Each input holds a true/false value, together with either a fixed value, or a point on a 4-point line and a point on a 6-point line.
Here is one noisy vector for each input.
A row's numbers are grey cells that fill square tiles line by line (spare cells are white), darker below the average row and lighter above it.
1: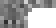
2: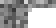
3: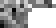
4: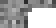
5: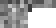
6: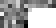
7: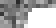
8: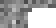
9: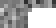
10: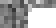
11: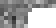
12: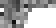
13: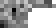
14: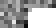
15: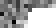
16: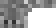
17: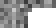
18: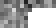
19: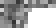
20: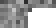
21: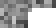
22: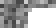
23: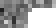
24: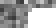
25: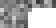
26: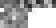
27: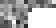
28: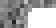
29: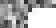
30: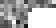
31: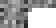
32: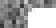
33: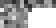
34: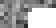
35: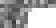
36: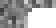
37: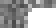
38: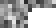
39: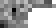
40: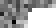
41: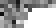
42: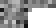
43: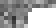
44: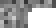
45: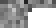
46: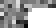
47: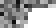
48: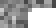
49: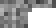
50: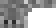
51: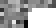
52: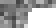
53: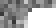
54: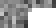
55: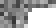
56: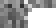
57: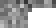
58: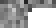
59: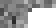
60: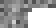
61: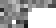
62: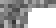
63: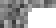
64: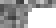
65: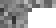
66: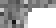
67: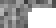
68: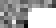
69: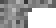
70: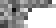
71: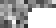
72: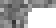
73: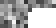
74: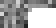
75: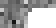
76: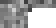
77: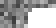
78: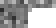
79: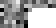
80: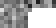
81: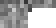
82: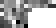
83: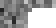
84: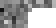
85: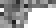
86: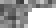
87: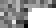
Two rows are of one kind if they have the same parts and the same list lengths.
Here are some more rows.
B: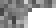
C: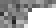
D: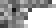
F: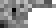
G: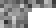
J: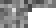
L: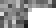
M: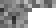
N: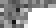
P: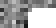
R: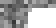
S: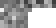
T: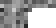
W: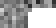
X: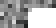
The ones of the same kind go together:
B, C, G, J, L, M, N, P, R, S, T, W, X
D, F

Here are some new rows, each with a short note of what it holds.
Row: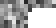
a true/false value
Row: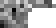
a true/false value
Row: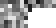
a true/false value
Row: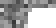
a point on a 4-point line, a point on a 6-point line and a true/false value
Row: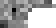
a true/false value
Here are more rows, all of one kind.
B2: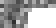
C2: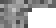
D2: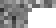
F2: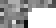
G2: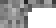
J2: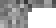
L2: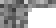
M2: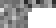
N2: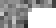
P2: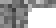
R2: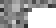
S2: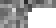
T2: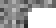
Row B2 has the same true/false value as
D2, L2 and P2.
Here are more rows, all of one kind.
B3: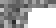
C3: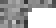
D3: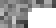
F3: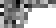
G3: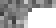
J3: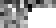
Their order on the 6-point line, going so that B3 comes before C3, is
B3, D3, F3, G3, C3, J3.
